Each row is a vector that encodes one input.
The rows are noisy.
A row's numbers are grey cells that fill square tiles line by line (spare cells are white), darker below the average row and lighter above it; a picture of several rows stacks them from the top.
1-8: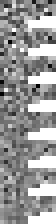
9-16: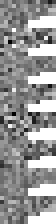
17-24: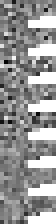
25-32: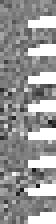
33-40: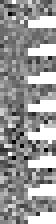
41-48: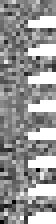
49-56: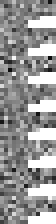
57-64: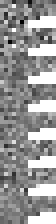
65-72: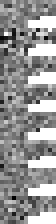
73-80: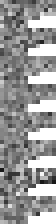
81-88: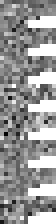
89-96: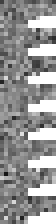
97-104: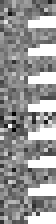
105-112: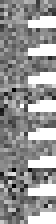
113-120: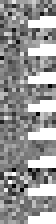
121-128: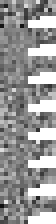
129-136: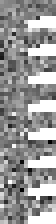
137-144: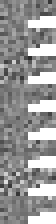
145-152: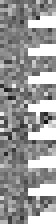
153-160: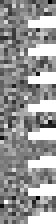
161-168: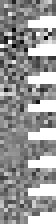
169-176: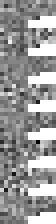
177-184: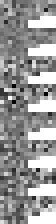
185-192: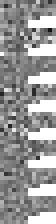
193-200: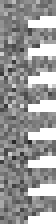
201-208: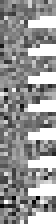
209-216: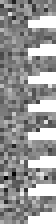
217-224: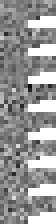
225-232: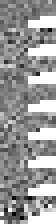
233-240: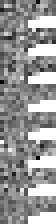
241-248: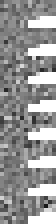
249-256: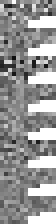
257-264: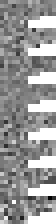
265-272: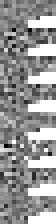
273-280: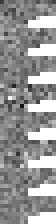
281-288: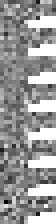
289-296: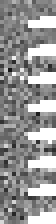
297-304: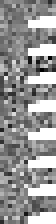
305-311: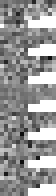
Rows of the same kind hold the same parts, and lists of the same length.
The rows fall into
4 kinds.
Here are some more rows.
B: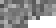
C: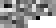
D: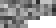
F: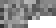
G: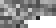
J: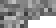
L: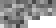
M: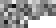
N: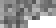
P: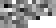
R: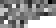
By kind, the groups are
B, F, G
C, D
J, P, R
L, M, N

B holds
a point on a 3-point line, a point on each of two 5-point lines, a point on a 7-point line and a node of a 10-node tree.
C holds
a point on a 3-point line, a point on a 5-point line and a true/false value.
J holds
a point on a 3-point line, a point on a 5-point line, a node of an 11-node tree and a true/false value.
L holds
a point on a 3-point line, a point on a 5-point line and a node of a 10-node tree.
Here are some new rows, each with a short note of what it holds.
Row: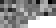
a point on a 3-point line, a point on each of two 5-point lines, a point on a 7-point line and a node of a 10-node tree
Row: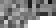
a point on a 3-point line, a point on a 5-point line and a node of a 10-node tree
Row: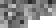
a point on a 3-point line, a point on each of two 5-point lines, a point on a 7-point line and a node of a 10-node tree
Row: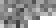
a point on a 3-point line, a point on each of two 5-point lines, a point on a 7-point line and a node of a 10-node tree
